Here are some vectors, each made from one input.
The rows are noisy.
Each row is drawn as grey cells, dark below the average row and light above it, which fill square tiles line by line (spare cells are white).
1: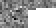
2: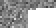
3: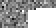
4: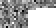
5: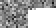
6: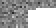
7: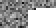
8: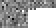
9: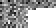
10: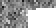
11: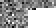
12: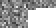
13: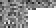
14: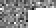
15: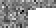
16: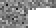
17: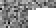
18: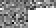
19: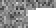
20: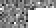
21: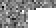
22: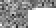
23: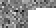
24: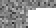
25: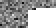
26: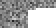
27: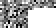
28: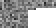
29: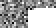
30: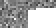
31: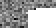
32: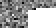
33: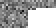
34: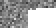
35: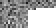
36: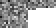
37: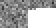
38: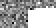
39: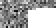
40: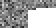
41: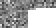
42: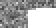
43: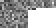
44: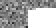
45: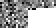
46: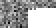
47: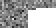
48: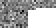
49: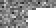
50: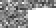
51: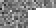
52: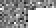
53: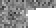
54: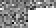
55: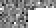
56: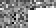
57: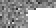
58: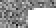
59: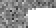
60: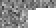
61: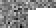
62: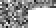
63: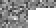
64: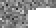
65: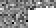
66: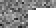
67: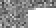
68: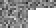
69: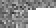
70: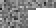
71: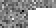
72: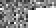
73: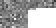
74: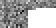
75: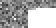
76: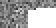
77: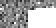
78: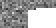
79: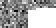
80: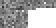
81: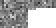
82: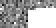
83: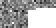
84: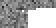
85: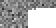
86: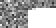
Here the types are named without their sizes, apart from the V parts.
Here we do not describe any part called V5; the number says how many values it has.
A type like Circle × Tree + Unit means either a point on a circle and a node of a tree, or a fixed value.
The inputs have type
Bool × Line × Line × List(V5).
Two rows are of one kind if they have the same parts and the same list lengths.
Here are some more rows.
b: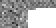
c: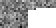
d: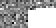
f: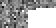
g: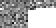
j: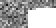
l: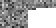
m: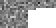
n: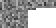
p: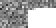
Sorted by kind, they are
b, f, j, m, p
c, l, n
d, g

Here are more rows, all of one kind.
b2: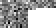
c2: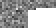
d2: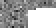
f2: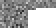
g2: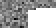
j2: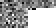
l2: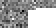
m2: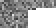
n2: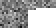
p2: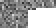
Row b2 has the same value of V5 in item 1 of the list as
g2 and n2.
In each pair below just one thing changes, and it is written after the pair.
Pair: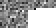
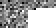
the place on one of the two lines
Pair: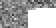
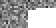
the value of V5 in item 1 of the list
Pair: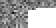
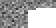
the value of V5 in item 2 of the list
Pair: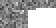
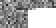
the value of V5 in item 1 of the list
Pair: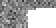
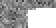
the place on one of the two lines
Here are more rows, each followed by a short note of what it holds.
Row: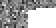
a point on each of two lines and a true/false value, together with a list of two items
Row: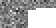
a point on each of two lines and a true/false value, together with a list of one item
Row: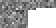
a point on each of two lines and a true/false value, together with a list of one item
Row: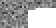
a point on each of two lines and a true/false value, together with a list of two items
